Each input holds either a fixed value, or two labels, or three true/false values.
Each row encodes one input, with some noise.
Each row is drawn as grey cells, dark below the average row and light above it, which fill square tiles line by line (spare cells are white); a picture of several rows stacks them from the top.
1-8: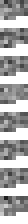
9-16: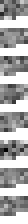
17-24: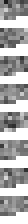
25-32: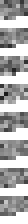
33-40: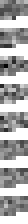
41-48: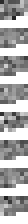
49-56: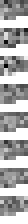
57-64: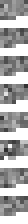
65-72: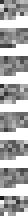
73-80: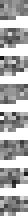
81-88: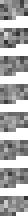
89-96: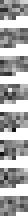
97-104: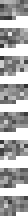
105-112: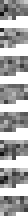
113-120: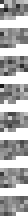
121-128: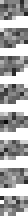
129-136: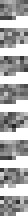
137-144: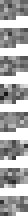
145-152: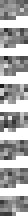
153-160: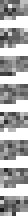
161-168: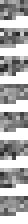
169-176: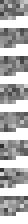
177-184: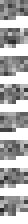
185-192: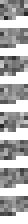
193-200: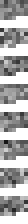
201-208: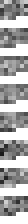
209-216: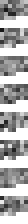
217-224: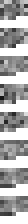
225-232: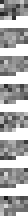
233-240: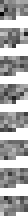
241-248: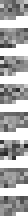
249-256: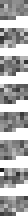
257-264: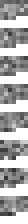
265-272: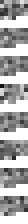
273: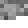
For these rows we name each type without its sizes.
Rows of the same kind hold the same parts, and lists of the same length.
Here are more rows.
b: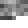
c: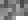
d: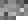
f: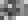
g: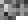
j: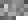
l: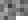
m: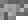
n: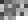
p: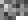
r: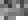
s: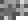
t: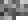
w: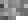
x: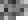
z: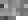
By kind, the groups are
b, c, d, j, l, m, r, w, z
f, n, s, t, x
g, p

